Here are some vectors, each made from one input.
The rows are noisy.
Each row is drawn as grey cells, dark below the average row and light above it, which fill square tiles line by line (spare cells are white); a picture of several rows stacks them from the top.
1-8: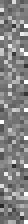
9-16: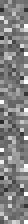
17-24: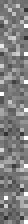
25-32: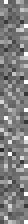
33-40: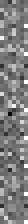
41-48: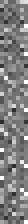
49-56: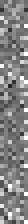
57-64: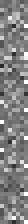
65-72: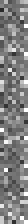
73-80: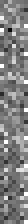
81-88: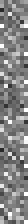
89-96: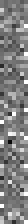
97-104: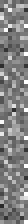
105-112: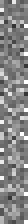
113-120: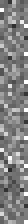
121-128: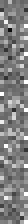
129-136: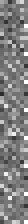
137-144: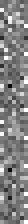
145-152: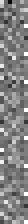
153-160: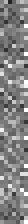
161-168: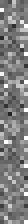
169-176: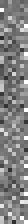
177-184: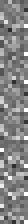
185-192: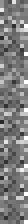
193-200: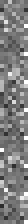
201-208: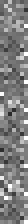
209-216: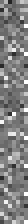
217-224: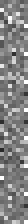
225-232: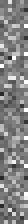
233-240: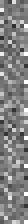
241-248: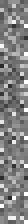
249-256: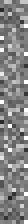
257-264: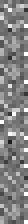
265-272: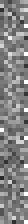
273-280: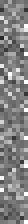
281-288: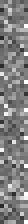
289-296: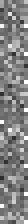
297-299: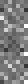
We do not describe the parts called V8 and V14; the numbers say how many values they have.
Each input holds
either a node of a 10-node tree and a value of V8, or a true/false value and a value of V14.
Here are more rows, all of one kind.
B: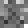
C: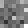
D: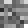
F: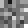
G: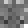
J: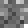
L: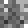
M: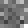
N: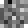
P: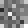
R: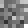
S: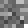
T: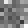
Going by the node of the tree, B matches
C, G, J and M.
